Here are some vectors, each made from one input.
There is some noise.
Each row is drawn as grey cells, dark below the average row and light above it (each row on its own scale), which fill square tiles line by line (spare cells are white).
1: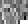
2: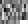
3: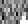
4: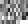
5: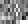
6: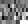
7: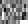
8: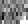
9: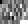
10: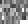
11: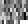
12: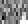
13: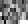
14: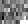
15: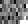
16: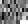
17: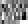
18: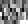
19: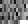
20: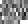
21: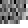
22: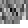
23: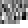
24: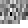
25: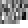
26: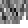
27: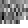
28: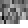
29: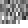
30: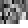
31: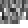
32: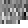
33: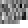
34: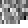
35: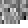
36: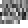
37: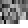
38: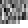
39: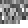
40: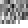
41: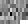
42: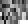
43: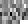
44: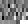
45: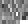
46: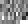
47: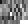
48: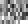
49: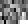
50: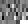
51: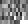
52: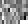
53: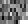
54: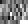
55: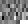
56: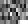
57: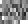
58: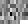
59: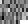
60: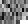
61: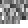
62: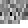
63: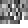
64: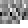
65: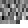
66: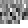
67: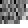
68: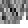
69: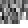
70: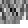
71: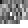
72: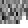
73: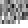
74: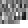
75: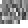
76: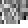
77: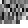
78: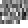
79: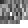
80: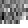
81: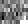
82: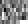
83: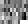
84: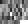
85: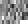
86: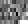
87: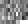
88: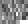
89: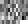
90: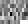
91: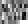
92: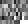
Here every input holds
a point on an 11-point circle and a true/false value.
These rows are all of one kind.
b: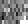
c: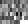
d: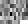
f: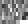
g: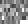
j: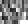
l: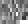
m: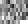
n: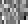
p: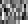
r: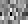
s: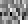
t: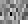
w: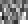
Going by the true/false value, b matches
c, j and w.
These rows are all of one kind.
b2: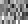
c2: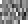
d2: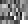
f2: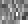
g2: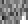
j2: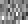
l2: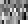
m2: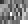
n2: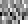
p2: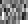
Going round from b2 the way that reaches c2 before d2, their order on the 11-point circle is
b2, g2, n2, c2, l2, d2, m2, p2, f2, j2.
